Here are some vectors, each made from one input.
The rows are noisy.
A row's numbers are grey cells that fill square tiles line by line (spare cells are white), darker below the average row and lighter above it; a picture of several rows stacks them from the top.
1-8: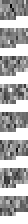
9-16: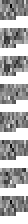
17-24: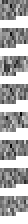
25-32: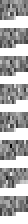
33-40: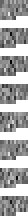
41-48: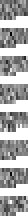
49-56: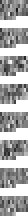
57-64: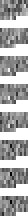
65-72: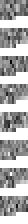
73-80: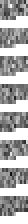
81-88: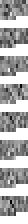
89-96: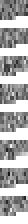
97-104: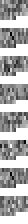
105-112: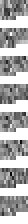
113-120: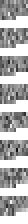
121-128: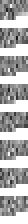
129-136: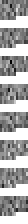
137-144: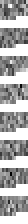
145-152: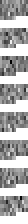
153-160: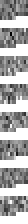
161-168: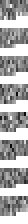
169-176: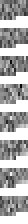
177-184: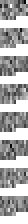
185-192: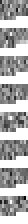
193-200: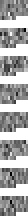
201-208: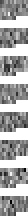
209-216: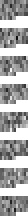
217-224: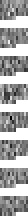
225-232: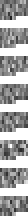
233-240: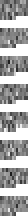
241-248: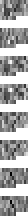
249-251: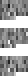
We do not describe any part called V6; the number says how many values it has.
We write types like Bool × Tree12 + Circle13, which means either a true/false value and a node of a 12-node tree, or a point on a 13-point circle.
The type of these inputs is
Bool × (Line8 + V6) + Line9.
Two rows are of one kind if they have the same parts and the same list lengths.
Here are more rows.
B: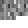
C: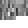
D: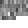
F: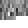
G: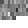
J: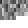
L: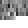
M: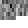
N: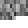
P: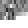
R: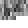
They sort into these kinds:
B, D, G, M
C, F, L, N
J, P, R

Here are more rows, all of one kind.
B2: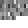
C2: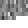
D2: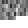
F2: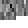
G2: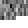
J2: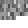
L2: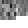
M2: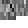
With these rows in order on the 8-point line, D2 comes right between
J2 and L2.
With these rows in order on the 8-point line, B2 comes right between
G2 and J2.
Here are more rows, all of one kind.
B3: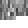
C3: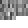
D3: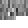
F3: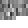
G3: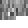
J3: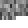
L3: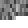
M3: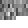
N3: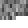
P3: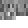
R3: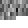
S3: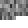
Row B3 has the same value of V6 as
D3, G3, J3 and S3.
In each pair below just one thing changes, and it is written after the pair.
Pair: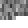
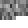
the value of V6
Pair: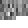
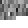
the value of V6
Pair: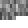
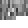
the true/false value
